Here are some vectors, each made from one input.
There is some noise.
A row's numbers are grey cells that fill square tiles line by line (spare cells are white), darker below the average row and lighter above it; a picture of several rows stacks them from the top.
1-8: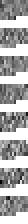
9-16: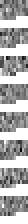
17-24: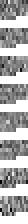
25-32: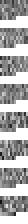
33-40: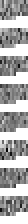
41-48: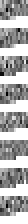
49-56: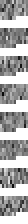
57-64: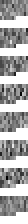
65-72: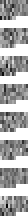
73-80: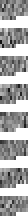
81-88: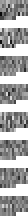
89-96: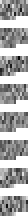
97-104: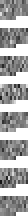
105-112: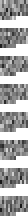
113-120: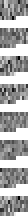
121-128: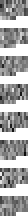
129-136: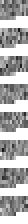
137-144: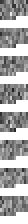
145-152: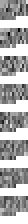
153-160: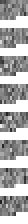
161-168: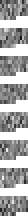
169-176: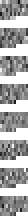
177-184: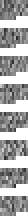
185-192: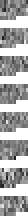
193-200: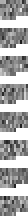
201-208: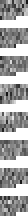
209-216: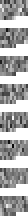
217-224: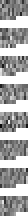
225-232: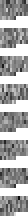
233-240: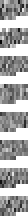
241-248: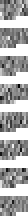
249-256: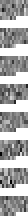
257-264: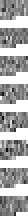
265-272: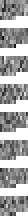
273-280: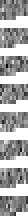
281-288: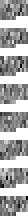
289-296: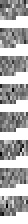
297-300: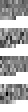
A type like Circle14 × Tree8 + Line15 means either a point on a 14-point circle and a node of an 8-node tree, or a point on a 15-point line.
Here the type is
Label12 + (Line8 + Tree11) × Tree11.
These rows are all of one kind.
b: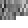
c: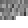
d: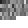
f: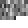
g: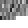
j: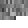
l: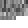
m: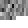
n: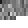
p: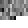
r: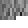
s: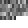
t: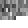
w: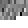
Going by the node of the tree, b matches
f, r and w.
